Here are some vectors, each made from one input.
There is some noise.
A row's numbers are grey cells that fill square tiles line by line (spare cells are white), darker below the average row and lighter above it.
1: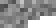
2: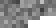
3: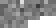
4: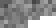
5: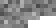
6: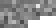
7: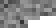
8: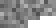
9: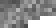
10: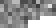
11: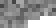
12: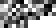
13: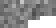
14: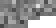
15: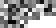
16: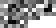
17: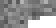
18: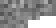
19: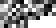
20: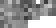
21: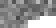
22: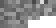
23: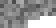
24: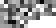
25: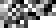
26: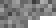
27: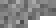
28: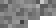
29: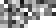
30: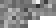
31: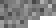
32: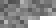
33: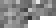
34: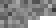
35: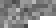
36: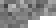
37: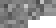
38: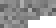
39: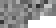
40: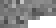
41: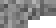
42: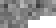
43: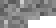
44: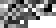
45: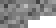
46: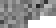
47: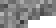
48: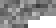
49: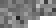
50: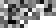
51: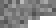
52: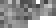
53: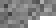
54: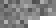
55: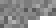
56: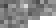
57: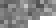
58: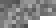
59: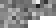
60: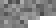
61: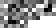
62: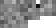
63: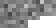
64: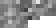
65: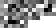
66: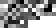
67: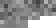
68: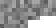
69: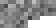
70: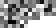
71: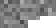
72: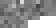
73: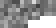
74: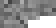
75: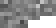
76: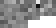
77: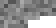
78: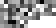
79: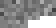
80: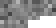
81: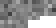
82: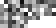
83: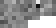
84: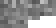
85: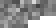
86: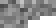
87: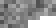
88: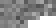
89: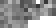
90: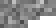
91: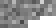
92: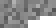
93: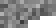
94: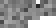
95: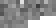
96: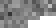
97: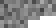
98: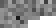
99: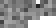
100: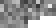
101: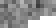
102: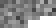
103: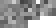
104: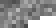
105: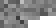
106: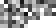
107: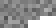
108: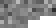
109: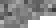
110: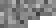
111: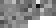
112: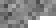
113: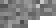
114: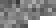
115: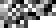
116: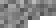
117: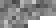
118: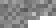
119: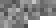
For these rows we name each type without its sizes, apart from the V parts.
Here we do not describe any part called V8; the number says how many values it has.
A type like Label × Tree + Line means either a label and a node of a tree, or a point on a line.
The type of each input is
(Bool × Bool × Bool × Bool + Unit) × V8 + Line.
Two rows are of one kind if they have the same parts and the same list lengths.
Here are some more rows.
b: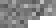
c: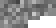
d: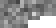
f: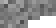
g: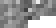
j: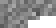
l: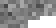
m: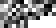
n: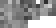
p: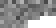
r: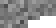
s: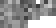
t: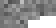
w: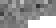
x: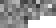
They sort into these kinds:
b, c, d, f, j, l, p, r, t, w
g, n, s, x
m

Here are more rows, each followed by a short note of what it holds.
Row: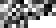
a point on a line
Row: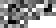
a point on a line
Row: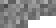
four true/false values and a value of V8
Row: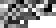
a point on a line
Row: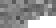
four true/false values and a value of V8
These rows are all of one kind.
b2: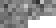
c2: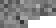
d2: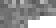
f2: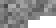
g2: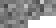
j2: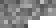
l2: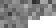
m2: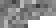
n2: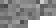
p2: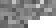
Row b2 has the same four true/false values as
d2, j2, l2 and n2.
